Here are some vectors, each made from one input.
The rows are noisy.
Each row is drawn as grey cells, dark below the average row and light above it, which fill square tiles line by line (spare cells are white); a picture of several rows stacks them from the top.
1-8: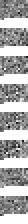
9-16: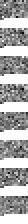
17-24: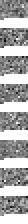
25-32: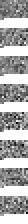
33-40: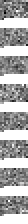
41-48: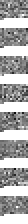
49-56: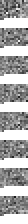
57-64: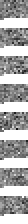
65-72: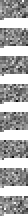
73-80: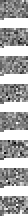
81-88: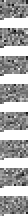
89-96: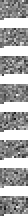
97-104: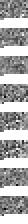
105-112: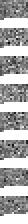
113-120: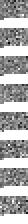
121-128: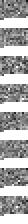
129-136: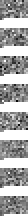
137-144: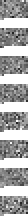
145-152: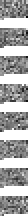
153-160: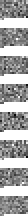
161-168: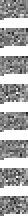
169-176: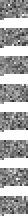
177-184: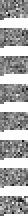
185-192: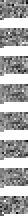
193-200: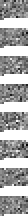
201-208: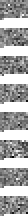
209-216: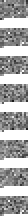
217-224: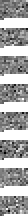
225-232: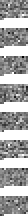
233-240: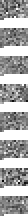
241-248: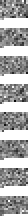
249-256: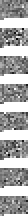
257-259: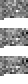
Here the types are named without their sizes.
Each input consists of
either a point on a circle and a true/false value, or a fixed value, or a node of a tree.
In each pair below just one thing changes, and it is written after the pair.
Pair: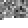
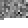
the true/false value
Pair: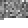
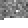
the place on the circle
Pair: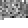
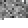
the place on the circle
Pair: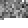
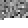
the place on the circle
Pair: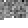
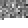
the true/false value
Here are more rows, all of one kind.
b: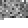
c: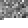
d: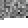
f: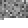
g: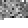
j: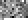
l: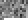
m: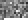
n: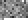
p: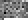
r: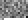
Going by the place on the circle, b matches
f, g, j and n.
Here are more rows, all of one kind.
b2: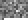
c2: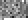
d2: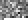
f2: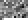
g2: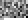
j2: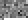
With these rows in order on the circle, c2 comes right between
f2 and g2.
